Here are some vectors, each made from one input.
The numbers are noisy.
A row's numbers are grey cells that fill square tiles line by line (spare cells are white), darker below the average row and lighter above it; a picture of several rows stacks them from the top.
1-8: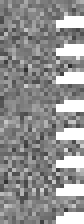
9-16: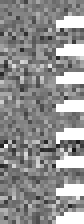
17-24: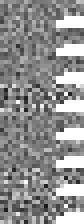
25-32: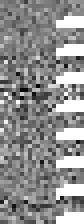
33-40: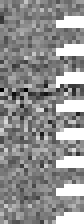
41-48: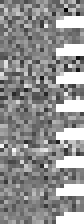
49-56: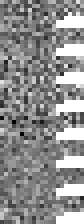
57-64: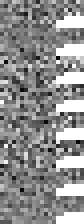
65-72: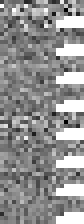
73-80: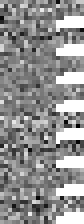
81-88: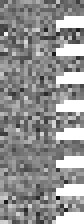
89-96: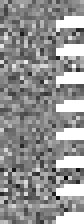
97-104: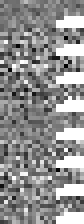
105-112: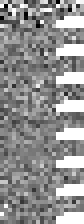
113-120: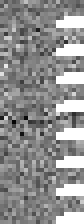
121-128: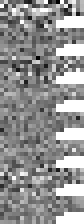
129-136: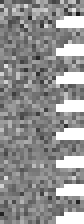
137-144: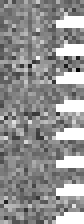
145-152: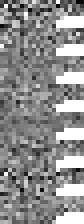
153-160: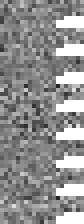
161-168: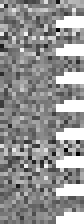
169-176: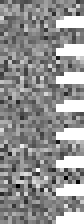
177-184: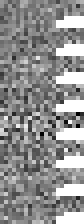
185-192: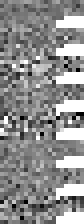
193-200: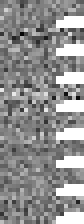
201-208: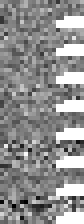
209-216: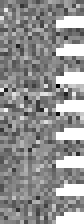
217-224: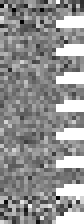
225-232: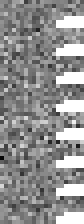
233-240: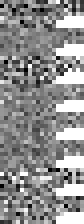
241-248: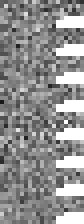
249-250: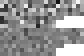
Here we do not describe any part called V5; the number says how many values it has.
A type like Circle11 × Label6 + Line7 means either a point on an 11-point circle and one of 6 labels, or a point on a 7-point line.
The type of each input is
Bool × (Line12 + V5) + Label10.
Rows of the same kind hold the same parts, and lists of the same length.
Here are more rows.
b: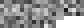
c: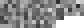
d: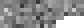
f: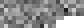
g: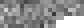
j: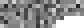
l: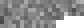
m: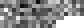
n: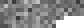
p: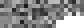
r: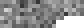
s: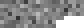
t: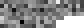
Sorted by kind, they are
b, d, f, g, m, r
c, j, l, n
p, s, t

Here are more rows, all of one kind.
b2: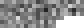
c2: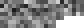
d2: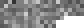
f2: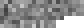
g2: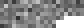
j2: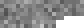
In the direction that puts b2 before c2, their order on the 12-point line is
f2, j2, b2, d2, c2, g2.
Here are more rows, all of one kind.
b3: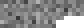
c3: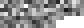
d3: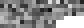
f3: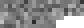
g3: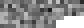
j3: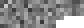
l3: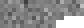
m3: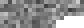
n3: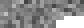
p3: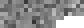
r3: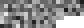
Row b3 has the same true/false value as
j3 and l3.
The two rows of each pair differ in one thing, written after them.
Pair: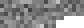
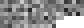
the true/false value
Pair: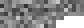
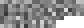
the place on the 12-point line
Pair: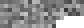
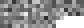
the place on the 12-point line
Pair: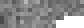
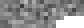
the true/false value
